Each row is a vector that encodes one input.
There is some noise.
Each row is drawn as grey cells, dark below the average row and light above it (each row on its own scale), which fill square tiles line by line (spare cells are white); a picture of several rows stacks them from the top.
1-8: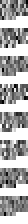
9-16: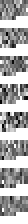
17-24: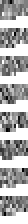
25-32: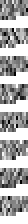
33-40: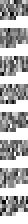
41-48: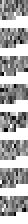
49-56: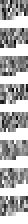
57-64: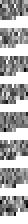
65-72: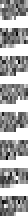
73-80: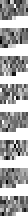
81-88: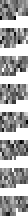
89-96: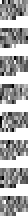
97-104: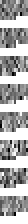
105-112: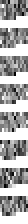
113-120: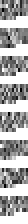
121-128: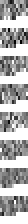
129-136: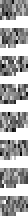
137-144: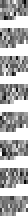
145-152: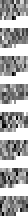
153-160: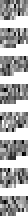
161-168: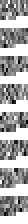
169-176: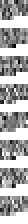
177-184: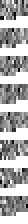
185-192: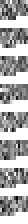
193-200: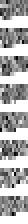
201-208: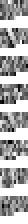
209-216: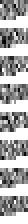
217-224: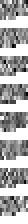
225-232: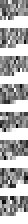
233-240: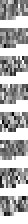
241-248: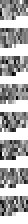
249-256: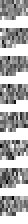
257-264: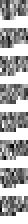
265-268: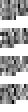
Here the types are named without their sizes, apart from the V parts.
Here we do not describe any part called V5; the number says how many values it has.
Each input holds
a point on a circle, a label and a value of V5.
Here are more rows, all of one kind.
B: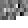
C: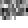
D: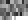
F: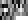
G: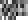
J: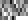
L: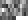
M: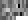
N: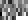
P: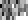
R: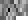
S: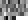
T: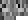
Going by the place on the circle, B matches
J and N.
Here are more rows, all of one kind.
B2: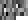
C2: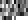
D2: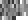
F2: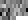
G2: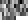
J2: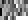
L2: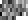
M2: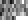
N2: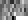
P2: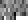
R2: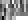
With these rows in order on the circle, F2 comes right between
G2 and M2.
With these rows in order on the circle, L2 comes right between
J2 and R2.
